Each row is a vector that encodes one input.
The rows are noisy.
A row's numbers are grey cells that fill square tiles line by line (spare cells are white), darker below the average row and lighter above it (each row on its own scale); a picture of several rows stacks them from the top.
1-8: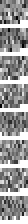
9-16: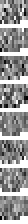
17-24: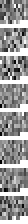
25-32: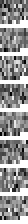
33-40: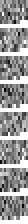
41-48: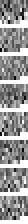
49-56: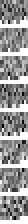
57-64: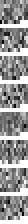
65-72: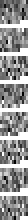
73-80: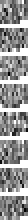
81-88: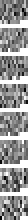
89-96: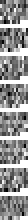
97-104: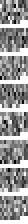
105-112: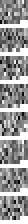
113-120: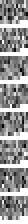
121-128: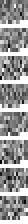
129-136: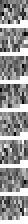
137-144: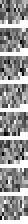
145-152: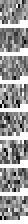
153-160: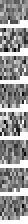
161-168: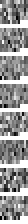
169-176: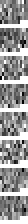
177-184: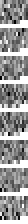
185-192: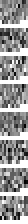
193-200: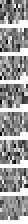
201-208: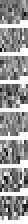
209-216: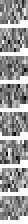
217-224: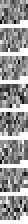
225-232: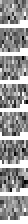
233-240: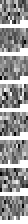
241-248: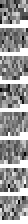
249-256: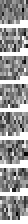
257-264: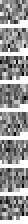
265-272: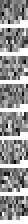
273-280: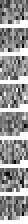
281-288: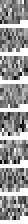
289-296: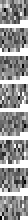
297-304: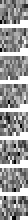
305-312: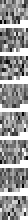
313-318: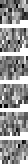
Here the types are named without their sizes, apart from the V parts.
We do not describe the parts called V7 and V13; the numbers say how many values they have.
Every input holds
either a point on each of two circles, or a point on each of two lines and a value of V7, or a value of V13.
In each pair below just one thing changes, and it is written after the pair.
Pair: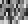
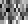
the value of V7
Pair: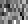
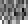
the value of V7
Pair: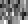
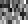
the place on one of the two lines
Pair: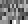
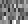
the place on one of the two lines
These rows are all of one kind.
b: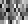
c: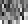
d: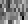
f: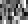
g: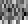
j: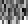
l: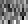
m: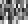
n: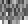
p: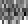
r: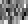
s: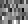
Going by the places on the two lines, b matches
c, m and n.
